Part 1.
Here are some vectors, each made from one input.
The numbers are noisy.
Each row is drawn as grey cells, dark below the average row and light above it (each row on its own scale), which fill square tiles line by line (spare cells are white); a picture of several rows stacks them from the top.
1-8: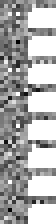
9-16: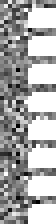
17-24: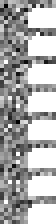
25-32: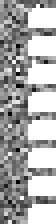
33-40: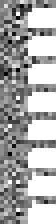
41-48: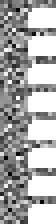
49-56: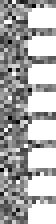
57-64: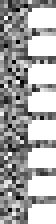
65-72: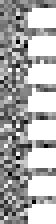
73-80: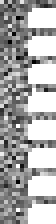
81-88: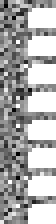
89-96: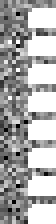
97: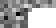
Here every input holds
either a point on a 13-point line, or three true/false values.
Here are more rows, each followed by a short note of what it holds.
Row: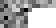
three true/false values
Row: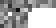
a point on a 13-point line
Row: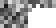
three true/false values
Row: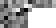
three true/false values
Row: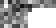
a point on a 13-point line
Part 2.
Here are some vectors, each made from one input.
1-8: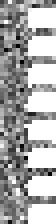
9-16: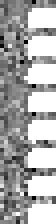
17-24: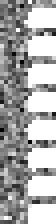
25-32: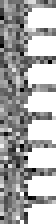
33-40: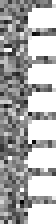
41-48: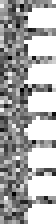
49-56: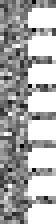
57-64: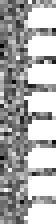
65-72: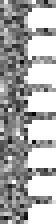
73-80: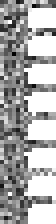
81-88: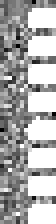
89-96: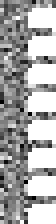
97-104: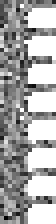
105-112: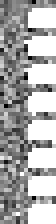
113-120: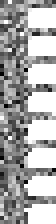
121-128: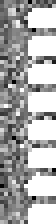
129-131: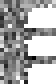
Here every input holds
either a fixed value, or a point on each of two 4-point lines, or four true/false values.
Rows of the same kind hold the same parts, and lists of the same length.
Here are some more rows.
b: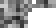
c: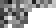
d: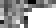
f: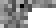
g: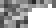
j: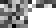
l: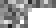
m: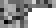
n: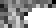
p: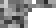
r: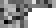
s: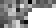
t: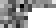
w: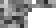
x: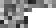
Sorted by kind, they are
b, c, d, f, g, m, n, p, r, s, t, w, x
j
l

